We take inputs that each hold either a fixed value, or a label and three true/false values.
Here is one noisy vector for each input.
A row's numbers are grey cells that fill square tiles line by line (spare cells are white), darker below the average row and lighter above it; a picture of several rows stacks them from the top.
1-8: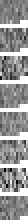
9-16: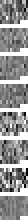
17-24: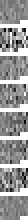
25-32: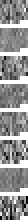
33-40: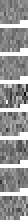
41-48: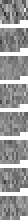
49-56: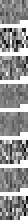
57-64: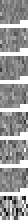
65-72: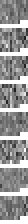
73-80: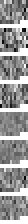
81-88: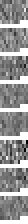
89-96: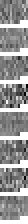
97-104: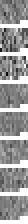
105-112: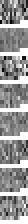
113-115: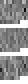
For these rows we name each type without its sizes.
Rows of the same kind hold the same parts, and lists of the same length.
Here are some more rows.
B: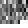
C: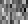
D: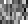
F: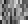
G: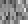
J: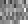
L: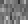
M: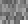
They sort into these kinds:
B, C, D, G, J, L, M
F

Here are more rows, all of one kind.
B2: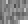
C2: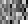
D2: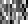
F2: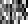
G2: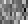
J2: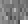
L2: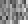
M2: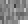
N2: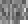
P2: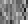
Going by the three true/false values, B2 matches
F2 and M2.
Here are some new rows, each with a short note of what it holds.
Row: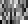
a fixed value
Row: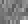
a label and three true/false values
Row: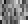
a fixed value
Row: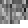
a label and three true/false values
